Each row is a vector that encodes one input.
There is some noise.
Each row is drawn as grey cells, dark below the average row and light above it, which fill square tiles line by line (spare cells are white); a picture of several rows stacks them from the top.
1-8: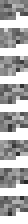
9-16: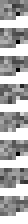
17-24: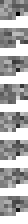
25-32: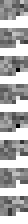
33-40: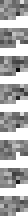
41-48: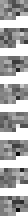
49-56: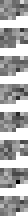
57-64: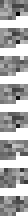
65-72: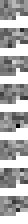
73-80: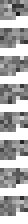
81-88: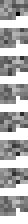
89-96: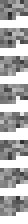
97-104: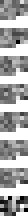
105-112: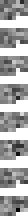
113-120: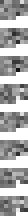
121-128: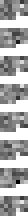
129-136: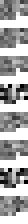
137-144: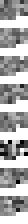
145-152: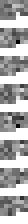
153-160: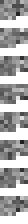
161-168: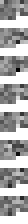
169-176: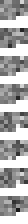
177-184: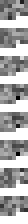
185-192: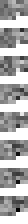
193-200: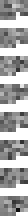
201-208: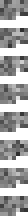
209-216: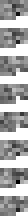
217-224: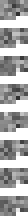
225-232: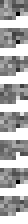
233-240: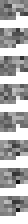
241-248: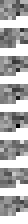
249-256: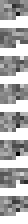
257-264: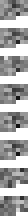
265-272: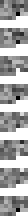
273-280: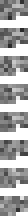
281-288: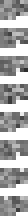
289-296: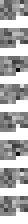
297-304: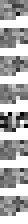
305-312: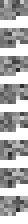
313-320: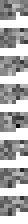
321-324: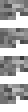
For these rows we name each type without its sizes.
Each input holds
either a fixed value, or a node of a tree and a true/false value.
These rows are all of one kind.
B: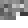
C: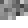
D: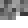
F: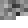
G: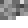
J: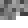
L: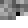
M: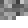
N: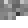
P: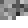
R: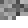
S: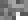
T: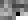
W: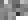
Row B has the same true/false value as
D, J and S.
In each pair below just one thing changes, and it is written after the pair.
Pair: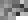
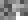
the true/false value
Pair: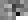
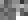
the true/false value
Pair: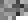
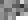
the node of the tree
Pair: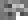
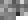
the true/false value
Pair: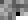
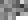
the node of the tree
